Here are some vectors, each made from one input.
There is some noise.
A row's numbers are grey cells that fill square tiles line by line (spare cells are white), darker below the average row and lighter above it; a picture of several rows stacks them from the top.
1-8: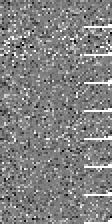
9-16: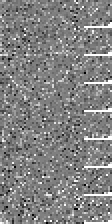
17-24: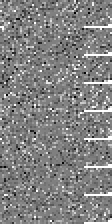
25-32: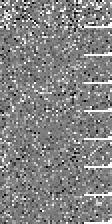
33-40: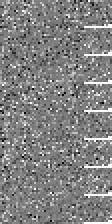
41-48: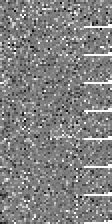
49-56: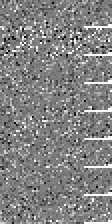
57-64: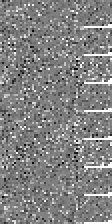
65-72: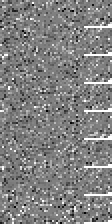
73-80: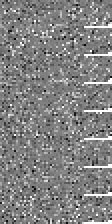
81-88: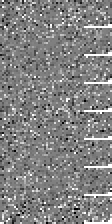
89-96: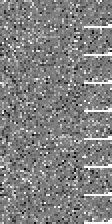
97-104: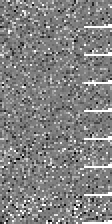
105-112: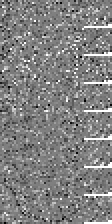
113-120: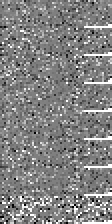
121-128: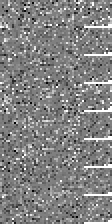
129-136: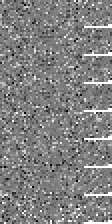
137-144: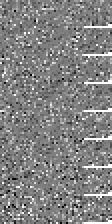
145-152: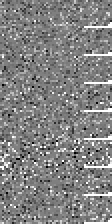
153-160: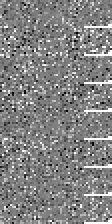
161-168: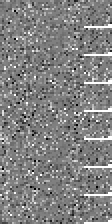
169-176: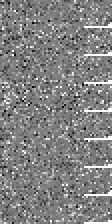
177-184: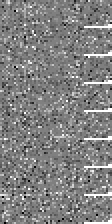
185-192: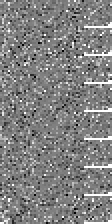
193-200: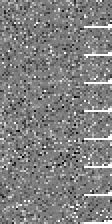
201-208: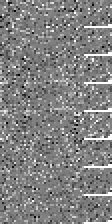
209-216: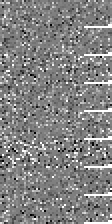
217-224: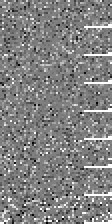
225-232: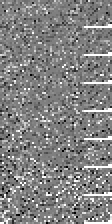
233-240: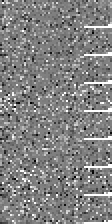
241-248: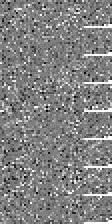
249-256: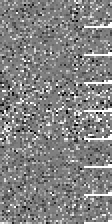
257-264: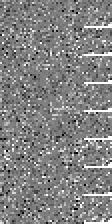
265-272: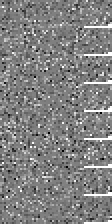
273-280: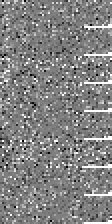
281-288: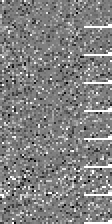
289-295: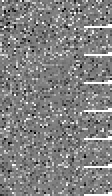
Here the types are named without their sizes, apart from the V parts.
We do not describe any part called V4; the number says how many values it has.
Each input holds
three true/false values and a value of V4, together with either a fixed value, or a node of a tree.
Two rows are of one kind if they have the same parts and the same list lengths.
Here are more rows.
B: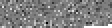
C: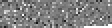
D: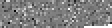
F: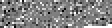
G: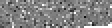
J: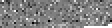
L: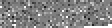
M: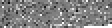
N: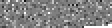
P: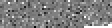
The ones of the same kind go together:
B, C, J, L, M
D, F, G, N, P

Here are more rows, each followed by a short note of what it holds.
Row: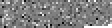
a node of a tree, three true/false values and a value of V4
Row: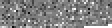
three true/false values and a value of V4
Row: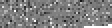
three true/false values and a value of V4
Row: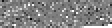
three true/false values and a value of V4
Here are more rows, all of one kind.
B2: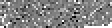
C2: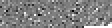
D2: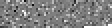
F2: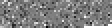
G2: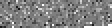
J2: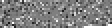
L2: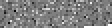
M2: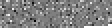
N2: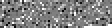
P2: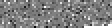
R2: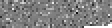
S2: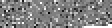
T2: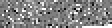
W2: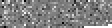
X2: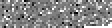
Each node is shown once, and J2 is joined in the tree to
N2 and T2.
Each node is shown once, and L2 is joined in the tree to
P2.
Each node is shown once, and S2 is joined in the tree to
G2 and W2.
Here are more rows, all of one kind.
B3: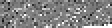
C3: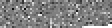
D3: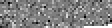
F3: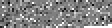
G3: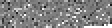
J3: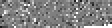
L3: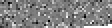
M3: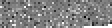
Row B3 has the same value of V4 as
G3 and J3.
